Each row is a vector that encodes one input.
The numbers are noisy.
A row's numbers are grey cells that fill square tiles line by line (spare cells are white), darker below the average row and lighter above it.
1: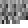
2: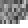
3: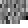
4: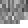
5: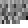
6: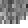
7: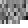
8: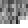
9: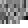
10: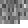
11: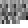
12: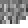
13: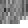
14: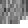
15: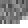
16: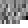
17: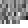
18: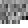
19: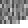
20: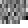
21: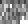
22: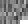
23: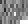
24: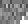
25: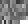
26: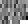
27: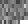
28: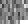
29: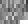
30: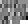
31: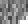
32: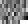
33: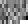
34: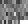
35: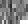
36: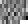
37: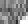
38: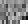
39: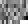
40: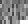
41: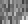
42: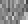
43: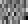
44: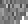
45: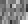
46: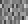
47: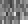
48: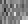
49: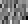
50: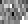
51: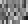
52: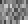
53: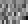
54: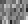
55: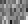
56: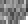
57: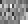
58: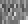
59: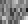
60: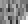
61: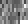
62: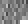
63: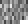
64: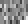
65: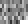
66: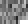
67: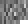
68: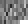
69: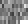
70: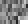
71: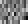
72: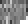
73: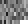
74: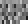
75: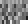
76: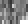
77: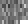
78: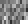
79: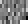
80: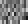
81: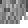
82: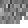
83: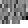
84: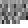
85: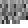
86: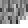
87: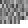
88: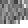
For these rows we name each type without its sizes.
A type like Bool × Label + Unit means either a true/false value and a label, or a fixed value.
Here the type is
(Bool × Tree + Unit) × Line.
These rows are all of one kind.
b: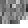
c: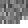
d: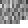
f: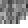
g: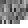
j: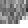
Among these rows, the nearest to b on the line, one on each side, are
d and j.
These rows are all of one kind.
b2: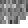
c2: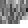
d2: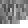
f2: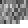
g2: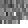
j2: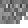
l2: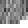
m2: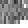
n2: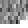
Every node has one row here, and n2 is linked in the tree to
b2.
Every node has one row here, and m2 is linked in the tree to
d2.
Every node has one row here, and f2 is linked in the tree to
j2 and l2.
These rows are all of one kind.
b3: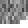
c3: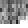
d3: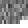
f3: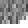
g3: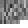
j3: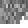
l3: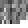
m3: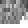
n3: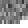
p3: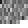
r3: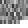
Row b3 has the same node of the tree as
d3 and n3.
